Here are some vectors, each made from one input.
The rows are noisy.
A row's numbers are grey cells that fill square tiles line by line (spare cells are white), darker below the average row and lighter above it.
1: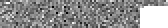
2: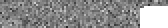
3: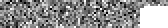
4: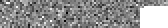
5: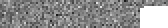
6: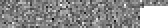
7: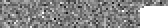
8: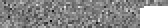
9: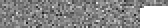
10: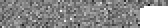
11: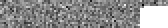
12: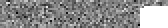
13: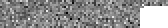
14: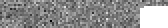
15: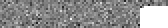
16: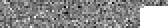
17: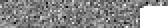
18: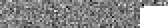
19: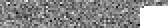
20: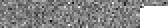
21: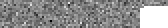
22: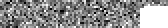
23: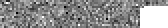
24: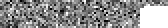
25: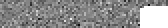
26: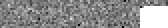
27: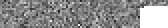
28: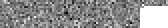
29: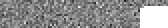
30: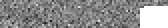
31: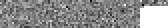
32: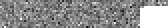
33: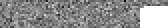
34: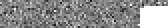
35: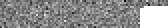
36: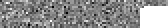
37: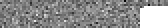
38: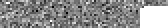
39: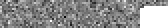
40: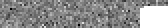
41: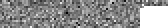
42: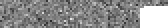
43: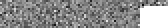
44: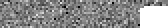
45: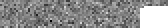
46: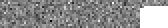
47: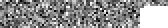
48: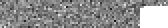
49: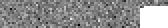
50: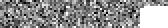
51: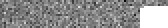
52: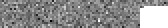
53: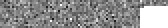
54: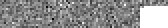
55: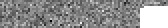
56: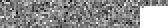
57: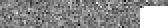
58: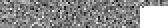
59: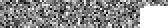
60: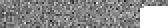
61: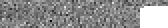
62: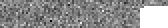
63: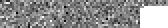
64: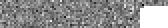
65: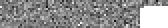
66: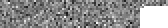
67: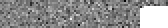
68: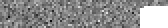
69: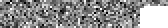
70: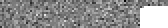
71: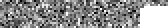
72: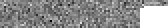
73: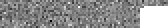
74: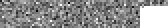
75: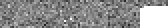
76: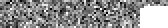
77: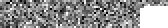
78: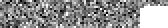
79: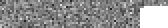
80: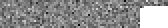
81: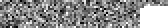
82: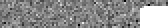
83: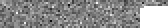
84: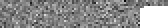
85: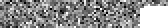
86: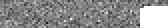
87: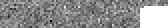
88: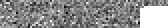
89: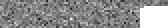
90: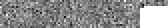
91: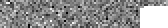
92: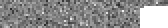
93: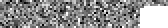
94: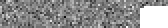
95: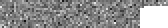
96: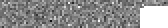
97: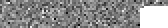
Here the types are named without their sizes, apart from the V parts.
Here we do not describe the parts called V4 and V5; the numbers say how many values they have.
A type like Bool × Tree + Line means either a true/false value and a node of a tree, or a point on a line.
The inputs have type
Bool × (Circle + V5) × V4 + Line × Line.
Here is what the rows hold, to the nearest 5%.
About 15% of them hold a point on each of two lines. The rest hold a true/false value and a value of V4, together with either a point on a circle, or a value of V5.
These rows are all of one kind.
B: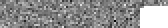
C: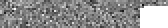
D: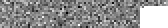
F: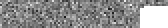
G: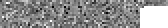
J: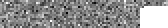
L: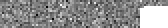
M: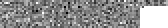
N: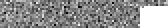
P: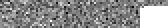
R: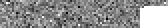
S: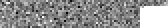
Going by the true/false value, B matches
C, F and L.
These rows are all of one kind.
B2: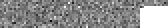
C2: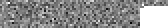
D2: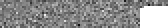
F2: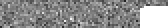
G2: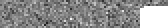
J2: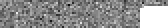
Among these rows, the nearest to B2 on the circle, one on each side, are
C2 and J2.
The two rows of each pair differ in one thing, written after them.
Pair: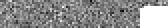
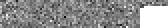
the value of V5
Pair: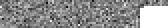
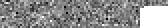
the true/false value
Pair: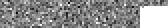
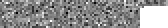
the value of V5
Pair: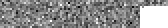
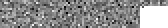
the value of V4
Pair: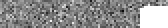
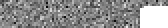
the value of V5
